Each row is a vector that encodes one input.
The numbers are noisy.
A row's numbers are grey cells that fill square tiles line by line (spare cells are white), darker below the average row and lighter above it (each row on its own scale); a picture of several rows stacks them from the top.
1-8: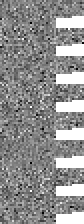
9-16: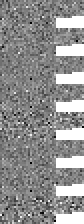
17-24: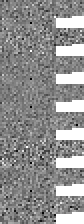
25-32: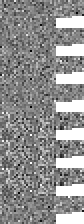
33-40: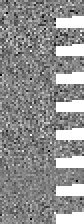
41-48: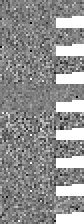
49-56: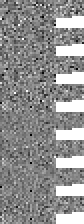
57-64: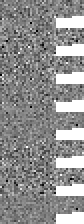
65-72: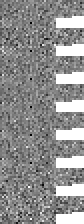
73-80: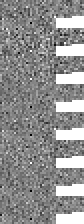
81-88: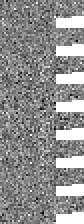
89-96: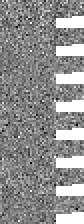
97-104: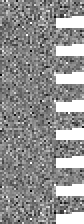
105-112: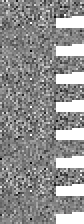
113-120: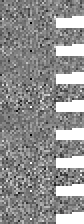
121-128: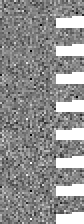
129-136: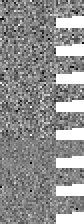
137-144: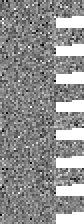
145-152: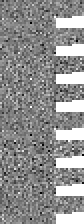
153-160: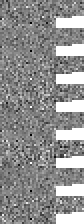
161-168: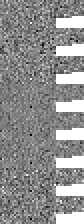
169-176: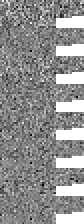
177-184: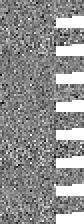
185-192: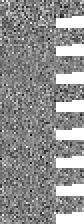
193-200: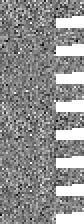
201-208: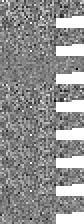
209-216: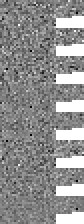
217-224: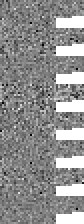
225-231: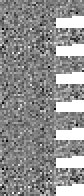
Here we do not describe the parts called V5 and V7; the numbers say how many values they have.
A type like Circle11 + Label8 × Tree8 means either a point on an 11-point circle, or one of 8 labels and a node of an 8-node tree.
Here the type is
Circle6 × (Line4 + V5) × V7 + Circle9.
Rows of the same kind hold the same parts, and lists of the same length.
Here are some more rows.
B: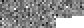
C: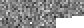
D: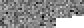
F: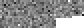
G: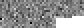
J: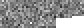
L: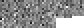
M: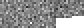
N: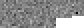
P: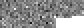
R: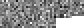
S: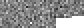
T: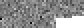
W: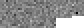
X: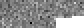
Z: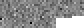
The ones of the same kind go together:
B, G, L, P, T, X, Z
C, J, M, R, S
D, F, N, W

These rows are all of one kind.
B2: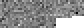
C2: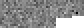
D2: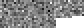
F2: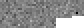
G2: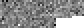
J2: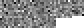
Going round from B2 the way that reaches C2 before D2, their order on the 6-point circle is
B2, C2, J2, D2, G2, F2.
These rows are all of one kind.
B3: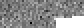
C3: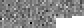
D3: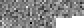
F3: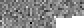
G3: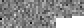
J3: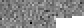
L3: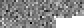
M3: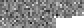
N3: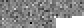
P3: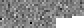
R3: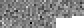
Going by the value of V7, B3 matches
D3, F3, L3 and R3.
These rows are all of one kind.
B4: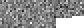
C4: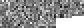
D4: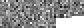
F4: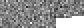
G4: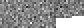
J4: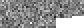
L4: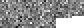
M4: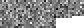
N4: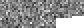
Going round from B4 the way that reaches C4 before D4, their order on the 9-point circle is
B4, M4, L4, N4, J4, C4, D4, F4, G4.
